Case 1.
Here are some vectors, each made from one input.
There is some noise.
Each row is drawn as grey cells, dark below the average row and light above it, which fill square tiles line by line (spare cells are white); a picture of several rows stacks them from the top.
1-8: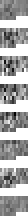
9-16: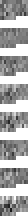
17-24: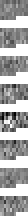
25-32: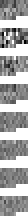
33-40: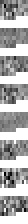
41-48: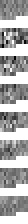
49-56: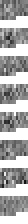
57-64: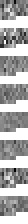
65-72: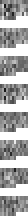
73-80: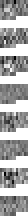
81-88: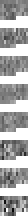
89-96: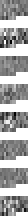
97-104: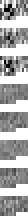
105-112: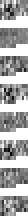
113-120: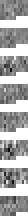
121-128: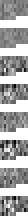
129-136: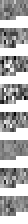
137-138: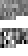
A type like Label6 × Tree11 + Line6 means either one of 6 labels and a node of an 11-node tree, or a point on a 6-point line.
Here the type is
(Bool × Bool × Bool × Bool + Unit) × Line11.
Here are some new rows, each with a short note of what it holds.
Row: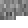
a point on an 11-point line and four true/false values
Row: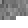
a point on an 11-point line and four true/false values
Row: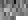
a point on an 11-point line and four true/false values
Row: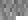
a point on an 11-point line
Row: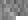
a point on an 11-point line
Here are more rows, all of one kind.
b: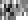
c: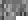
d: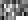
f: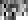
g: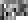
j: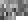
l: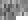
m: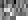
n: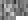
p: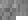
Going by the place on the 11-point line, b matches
j, m and n.
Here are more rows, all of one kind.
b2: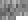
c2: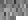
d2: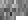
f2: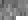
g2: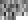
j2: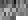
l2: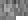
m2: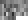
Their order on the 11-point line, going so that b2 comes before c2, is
b2, g2, c2, l2, d2, j2, m2, f2.
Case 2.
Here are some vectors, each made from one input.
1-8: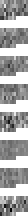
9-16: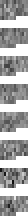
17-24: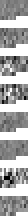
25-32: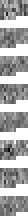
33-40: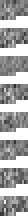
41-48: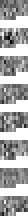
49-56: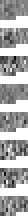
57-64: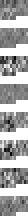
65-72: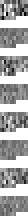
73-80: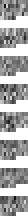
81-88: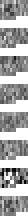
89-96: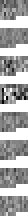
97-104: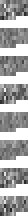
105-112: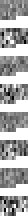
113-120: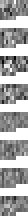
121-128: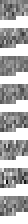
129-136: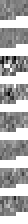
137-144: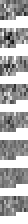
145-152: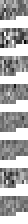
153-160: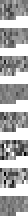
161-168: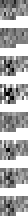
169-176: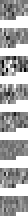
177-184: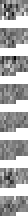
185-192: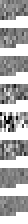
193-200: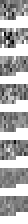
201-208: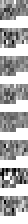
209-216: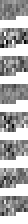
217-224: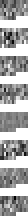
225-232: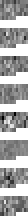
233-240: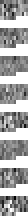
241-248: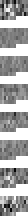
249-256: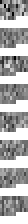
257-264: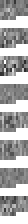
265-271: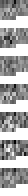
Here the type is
Bool × Bool × Bool × Bool + Label8.
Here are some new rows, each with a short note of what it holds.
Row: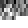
one of 8 labels
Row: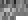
four true/false values
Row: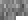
four true/false values
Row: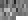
four true/false values
